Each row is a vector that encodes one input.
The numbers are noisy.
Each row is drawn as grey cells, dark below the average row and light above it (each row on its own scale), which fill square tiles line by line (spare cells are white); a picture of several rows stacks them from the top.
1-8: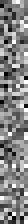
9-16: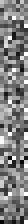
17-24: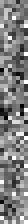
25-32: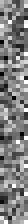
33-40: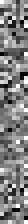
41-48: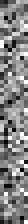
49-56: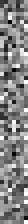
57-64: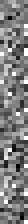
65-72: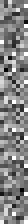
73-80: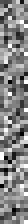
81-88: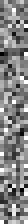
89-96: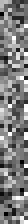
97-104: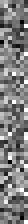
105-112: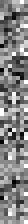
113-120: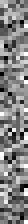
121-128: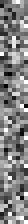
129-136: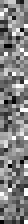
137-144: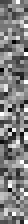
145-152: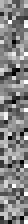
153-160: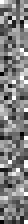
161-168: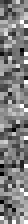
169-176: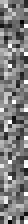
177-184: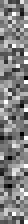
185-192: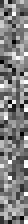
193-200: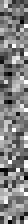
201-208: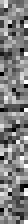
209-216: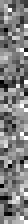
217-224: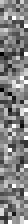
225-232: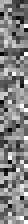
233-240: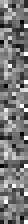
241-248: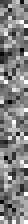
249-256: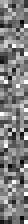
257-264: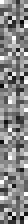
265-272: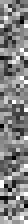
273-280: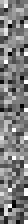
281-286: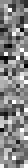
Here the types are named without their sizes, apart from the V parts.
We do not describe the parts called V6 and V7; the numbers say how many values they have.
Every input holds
either a node of a tree and a value of V6, or four true/false values, or a value of V7.
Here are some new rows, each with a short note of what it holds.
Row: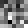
a value of V7
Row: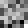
four true/false values
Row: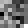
four true/false values
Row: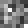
four true/false values
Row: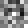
a value of V7
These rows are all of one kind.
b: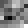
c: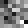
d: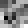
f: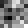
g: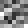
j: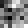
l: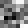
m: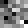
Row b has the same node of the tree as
d and l.
